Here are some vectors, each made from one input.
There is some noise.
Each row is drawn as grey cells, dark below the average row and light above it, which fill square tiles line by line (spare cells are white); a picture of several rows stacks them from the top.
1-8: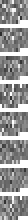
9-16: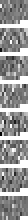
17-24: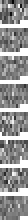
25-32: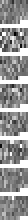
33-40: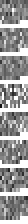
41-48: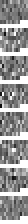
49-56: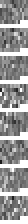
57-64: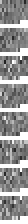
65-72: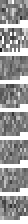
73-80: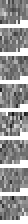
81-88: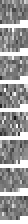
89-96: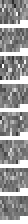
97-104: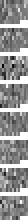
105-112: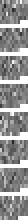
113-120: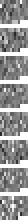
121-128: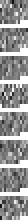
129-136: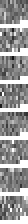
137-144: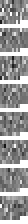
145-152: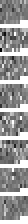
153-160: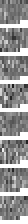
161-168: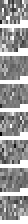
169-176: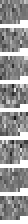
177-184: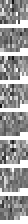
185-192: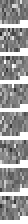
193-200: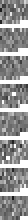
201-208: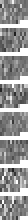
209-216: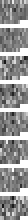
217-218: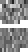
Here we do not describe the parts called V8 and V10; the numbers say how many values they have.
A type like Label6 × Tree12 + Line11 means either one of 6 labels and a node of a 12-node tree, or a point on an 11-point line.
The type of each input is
(Bool × V10 + Unit) × (Line6 + V8).
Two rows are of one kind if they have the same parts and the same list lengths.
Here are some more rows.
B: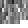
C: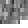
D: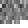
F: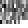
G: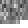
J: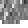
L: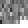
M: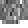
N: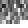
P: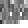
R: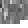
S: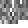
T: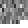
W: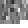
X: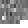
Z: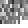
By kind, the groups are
B, M, N, W
C, G, J, L, R, X, Z
D, F, P, S
T

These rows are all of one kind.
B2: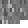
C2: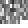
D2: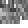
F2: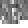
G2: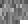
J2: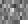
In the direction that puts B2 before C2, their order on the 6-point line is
B2, J2, G2, C2, D2, F2.
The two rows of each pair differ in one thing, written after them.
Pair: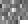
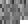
the true/false value
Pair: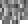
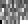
the place on the 6-point line
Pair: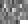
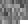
the place on the 6-point line
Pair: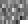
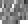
the true/false value
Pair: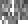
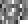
the place on the 6-point line
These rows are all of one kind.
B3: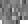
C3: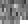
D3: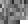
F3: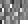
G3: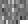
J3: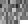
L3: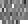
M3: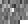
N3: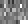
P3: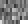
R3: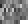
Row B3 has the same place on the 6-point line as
J3 and P3.
